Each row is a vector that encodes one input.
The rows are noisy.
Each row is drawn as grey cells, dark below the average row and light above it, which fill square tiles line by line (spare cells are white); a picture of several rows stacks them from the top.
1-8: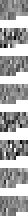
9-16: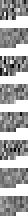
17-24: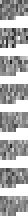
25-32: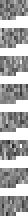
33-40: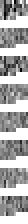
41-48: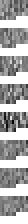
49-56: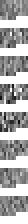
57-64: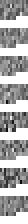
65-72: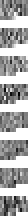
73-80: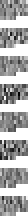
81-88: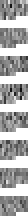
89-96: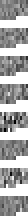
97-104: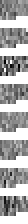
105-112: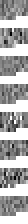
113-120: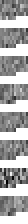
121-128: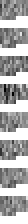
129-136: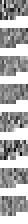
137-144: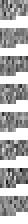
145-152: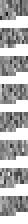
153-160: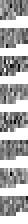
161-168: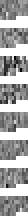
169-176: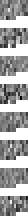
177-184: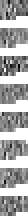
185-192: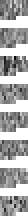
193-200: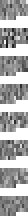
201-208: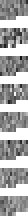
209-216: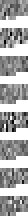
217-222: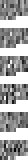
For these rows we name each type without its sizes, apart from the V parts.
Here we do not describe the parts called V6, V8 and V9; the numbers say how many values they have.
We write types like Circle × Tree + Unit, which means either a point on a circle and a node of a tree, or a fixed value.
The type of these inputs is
(Bool × V6 + V9) × (Line + V8) + Tree.
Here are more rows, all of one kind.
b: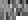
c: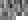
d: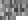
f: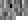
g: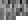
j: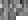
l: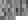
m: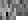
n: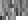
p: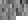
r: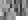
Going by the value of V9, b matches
l and r.
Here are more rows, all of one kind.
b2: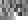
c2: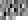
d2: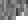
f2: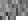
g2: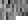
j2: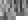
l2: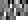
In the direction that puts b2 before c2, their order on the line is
g2, b2, l2, j2, c2, d2, f2.
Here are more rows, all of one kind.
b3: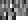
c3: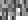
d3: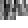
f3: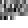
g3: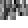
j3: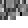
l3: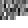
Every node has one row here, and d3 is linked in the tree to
g3.
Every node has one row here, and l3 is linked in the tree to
f3.
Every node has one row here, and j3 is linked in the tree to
b3, f3 and g3.
